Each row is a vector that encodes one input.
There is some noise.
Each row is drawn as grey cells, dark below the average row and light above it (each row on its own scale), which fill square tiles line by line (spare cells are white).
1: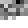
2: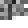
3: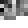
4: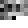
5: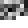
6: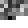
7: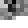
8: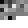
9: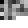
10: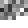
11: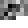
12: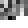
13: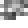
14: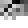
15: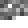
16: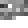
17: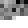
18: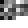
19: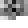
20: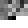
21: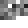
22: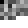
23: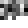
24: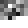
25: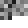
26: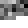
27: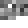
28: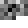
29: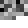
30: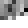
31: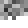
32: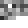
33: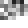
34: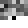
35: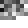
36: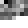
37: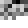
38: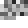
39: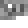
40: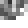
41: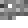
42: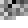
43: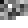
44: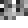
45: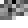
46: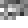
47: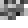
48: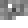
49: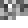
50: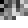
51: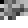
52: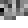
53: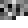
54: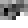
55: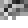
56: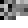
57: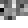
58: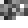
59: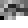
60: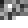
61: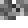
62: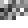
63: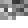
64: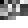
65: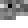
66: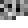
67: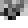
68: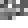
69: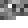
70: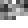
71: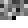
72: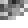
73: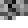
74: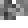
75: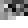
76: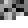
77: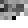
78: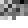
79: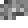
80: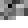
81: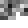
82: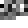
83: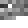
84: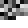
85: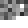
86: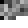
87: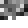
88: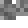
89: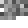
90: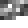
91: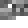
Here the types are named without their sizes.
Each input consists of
a label, together with either a label, or a point on a line.
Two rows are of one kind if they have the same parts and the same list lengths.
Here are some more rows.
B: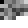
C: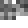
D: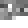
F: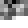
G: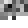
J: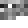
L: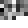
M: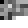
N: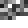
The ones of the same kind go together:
B, D, G, J, L, M, N
C, F

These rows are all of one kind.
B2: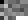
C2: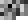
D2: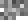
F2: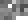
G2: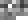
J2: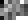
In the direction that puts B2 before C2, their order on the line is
B2, J2, F2, G2, D2, C2.
